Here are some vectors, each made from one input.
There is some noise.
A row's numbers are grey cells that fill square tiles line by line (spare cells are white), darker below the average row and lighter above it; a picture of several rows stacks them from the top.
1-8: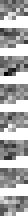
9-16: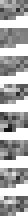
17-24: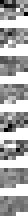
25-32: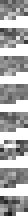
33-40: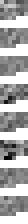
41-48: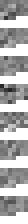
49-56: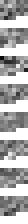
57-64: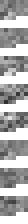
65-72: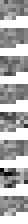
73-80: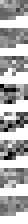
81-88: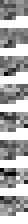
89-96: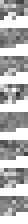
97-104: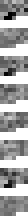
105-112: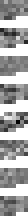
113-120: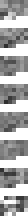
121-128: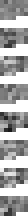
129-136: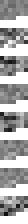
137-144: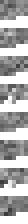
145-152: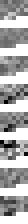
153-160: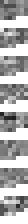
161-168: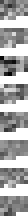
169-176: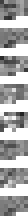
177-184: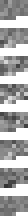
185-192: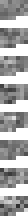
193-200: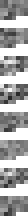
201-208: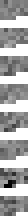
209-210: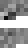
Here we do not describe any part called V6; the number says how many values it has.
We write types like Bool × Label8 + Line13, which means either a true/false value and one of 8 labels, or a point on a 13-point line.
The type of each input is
Bool × List2(Label5 × V6).
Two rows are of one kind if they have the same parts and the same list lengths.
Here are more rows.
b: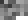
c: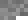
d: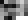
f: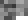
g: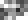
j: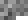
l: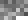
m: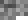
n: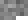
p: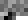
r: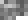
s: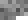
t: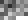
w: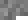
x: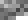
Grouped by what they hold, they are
b
c, d, g, j, n, p, s
f, l, m, r, t, w, x

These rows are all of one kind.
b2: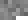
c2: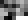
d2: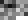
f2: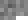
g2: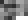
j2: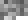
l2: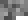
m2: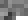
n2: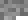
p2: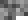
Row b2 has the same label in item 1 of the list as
l2 and p2.
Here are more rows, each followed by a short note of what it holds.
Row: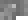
a true/false value, together with the empty list
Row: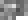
a true/false value, together with the empty list
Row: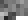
a true/false value, together with the empty list
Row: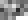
a true/false value, together with the empty list
